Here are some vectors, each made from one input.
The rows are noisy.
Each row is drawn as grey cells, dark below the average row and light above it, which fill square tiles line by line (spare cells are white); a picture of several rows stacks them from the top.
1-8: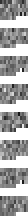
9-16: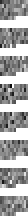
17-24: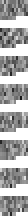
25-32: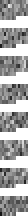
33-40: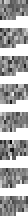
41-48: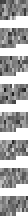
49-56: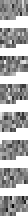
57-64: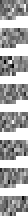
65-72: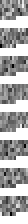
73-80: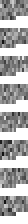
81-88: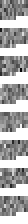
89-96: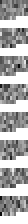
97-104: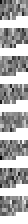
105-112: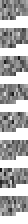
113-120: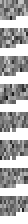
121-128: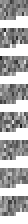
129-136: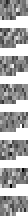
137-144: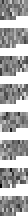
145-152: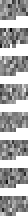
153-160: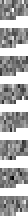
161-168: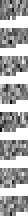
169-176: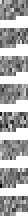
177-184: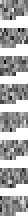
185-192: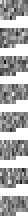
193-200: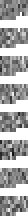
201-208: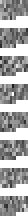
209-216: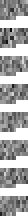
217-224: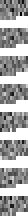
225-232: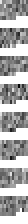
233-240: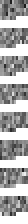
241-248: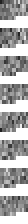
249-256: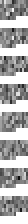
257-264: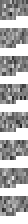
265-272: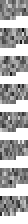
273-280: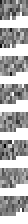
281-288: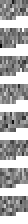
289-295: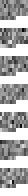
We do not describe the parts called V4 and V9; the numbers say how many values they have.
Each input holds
a point on a 12-point line and a value of V4, together with either three true/false values, or a value of V9.
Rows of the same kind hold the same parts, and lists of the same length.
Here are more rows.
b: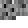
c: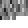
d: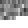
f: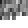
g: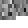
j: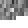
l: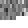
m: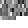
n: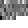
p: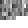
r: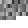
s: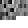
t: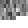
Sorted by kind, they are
b, g, j, l, n, r, t
c, d, f, m, p, s

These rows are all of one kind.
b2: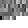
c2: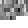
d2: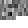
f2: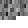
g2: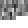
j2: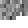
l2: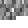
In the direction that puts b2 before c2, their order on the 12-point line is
f2, j2, b2, d2, g2, c2, l2.
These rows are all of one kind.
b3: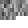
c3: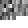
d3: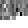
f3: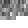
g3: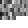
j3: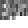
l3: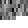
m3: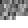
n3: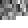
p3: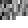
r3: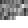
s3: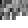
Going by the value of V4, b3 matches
d3 and f3.
